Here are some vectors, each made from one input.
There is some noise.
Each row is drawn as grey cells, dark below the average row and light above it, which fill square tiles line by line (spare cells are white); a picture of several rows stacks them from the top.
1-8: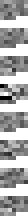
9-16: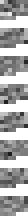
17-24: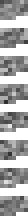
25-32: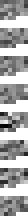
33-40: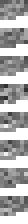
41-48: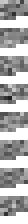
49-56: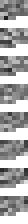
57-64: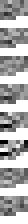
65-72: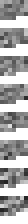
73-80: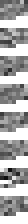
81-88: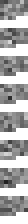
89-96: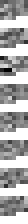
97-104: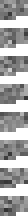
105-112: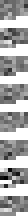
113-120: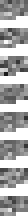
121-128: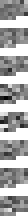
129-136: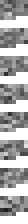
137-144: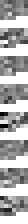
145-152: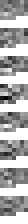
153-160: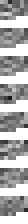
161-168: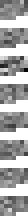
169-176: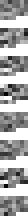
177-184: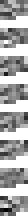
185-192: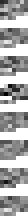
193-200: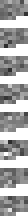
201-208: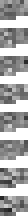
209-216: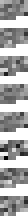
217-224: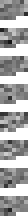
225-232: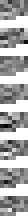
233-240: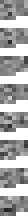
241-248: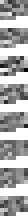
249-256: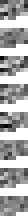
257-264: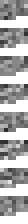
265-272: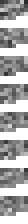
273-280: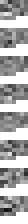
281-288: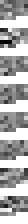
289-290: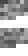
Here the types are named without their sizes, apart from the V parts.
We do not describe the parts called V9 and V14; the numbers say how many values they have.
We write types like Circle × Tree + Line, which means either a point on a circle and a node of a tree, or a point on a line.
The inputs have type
Bool × (Label × V9 + V14).
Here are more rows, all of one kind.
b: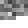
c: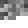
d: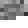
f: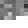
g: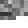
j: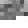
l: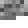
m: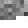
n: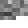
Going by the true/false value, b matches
c and f.
